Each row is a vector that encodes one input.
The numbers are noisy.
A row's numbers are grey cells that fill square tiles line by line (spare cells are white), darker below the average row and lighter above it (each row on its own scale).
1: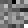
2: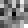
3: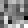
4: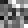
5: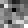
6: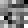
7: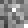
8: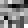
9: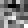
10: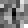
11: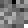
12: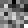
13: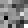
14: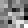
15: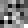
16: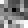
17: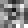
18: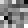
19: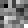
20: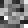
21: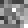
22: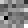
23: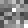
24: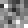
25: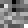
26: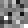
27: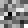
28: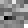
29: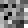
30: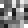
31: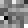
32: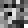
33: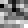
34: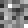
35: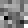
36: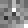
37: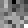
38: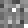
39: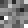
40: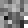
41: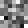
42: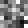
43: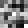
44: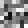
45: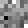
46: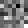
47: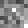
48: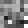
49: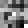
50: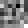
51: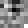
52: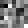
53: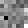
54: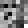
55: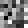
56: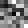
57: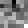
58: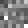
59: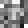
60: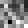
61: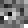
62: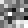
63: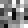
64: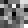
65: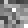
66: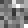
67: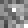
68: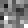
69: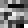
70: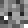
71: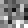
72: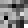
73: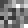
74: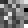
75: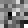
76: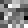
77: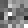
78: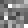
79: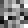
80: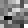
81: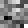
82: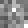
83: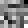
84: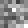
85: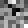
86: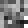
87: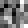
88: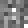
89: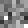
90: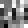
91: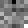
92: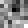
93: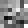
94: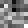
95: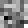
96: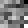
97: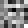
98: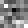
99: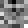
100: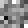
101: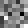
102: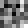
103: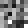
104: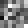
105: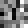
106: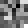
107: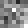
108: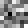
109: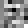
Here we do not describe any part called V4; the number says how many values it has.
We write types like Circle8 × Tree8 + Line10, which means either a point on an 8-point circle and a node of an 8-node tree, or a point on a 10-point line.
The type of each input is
Label8 × (Tree8 + V4).
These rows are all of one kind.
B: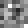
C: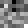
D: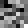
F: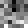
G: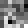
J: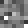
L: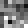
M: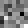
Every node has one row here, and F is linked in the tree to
C, L and M.
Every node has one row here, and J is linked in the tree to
L.
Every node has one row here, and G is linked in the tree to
L.
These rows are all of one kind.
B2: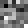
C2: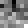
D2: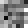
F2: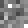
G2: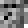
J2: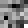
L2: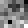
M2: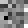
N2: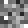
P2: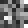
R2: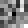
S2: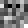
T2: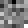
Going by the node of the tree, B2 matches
C2, G2, M2 and T2.
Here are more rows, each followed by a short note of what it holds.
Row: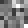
one of 8 labels and a value of V4
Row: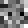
one of 8 labels and a node of an 8-node tree
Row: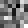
one of 8 labels and a node of an 8-node tree
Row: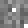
one of 8 labels and a value of V4
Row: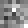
one of 8 labels and a value of V4
